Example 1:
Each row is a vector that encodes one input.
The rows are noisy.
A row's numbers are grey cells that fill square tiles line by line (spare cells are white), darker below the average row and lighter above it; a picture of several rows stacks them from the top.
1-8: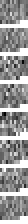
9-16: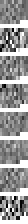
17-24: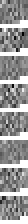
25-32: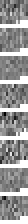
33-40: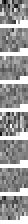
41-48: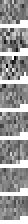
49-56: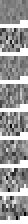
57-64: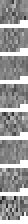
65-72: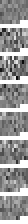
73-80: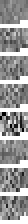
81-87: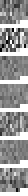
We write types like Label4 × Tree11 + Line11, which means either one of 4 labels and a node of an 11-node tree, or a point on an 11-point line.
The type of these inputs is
Label6 × (Line4 + Line6).
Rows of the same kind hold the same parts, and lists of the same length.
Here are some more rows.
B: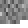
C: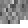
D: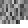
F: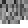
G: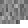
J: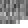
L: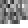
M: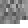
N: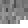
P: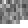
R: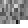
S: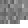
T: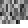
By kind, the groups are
B, C, M, P
D, F, G, J, L, N, R, S, T

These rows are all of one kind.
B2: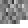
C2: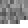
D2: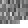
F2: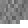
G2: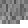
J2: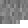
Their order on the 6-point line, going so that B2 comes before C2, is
D2, J2, F2, G2, B2, C2.
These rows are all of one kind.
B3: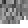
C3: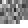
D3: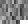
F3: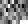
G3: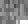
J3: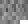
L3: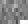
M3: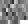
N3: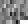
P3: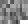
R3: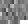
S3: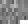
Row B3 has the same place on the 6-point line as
D3 and L3.
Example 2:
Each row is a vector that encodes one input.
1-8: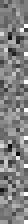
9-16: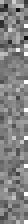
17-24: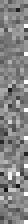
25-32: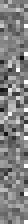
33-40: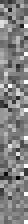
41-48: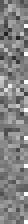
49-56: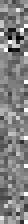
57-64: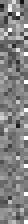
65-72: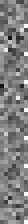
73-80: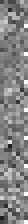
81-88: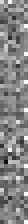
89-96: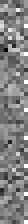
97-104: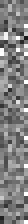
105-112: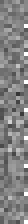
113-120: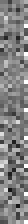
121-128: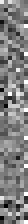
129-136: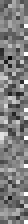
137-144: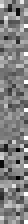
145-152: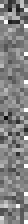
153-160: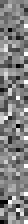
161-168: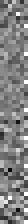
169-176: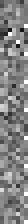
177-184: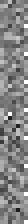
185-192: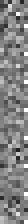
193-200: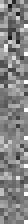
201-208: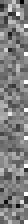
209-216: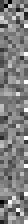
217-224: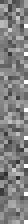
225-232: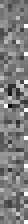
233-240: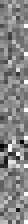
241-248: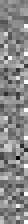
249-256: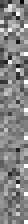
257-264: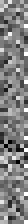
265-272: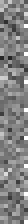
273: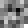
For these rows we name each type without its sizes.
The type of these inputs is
Bool × Bool × Bool × Label + Line.
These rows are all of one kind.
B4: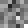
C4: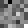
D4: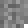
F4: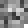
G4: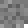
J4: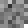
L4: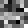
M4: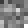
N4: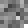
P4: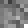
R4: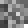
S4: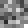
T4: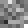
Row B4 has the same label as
C4, D4, L4 and P4.
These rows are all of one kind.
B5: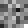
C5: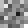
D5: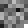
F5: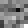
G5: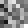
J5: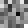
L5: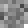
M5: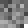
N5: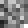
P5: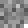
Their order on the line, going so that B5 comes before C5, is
M5, J5, D5, N5, G5, P5, B5, F5, L5, C5.
